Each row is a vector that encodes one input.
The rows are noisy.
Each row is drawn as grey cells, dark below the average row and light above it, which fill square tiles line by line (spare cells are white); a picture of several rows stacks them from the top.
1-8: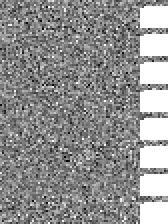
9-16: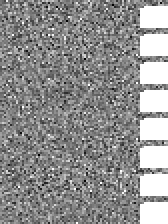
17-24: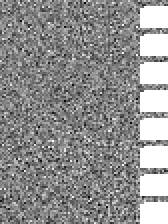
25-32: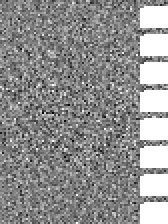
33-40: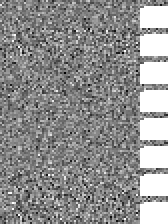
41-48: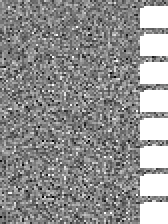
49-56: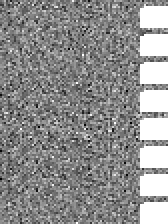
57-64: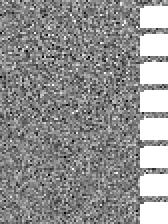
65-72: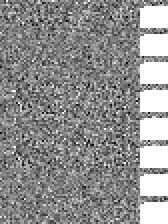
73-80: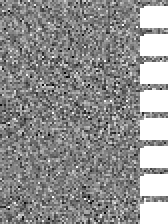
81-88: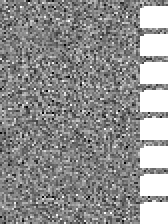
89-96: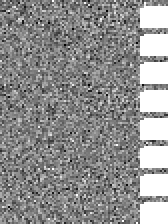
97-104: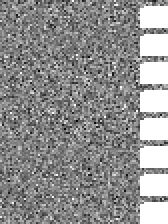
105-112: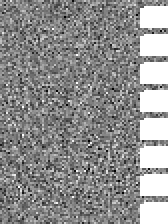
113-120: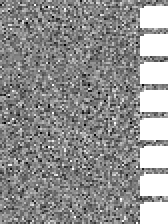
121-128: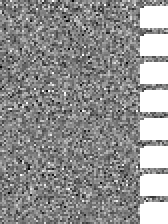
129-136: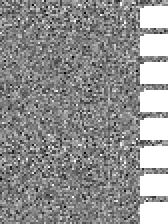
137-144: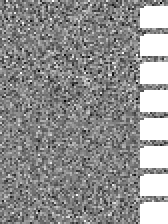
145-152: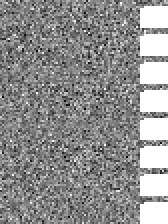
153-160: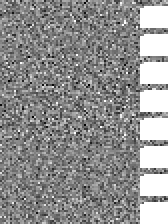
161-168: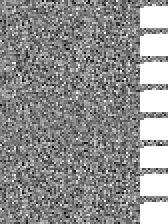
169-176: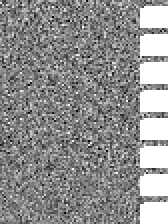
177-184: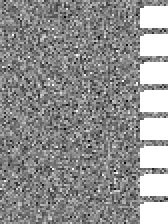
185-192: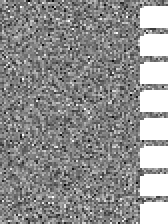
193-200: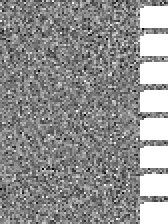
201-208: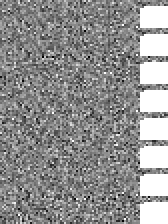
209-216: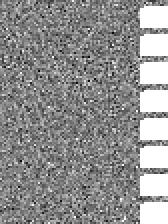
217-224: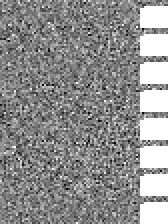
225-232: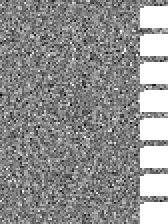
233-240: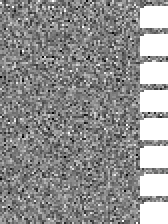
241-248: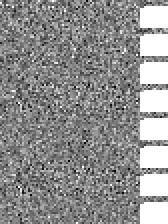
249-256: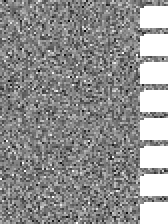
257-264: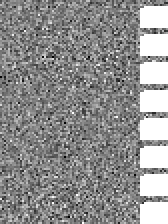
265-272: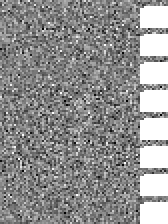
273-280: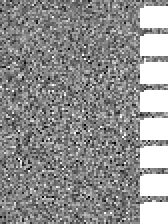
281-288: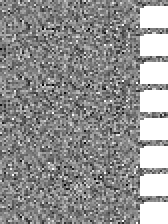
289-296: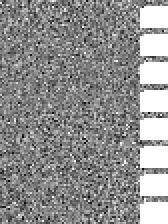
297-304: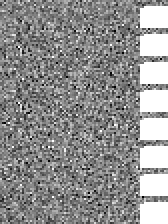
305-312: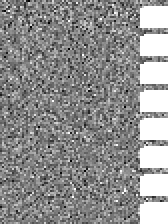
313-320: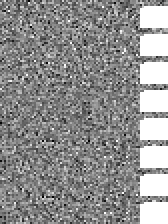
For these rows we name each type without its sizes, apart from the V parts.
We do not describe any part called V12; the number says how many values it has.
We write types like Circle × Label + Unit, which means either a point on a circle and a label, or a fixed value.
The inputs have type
Line × (Line + V12).
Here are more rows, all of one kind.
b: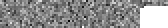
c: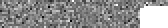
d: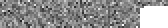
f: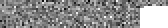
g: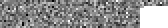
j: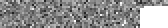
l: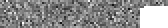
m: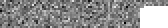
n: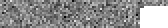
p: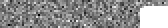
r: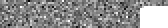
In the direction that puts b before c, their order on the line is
j, d, b, n, l, c, m, p, r, g, f.
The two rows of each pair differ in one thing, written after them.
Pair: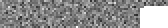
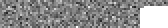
the value of V12
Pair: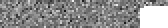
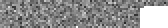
the place on the line
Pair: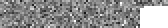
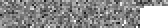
the value of V12
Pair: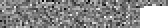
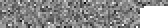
the place on the line
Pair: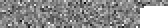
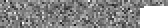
the place on the line
